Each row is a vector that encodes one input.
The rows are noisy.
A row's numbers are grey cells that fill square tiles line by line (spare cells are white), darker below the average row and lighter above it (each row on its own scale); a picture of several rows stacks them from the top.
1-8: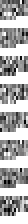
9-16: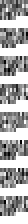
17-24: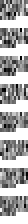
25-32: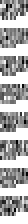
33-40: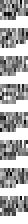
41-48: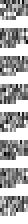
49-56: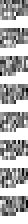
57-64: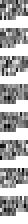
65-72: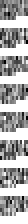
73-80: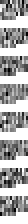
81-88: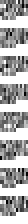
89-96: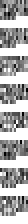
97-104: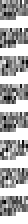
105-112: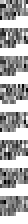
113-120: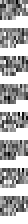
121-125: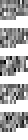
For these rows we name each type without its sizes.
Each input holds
a node of a tree and a true/false value, together with either a point on a circle, or a fixed value.
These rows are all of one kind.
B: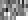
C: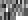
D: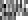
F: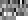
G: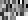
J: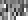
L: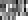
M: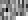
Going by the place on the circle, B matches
D and G.
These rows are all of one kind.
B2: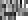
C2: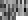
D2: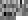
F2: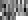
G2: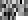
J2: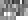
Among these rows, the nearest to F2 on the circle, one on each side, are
C2 and D2.
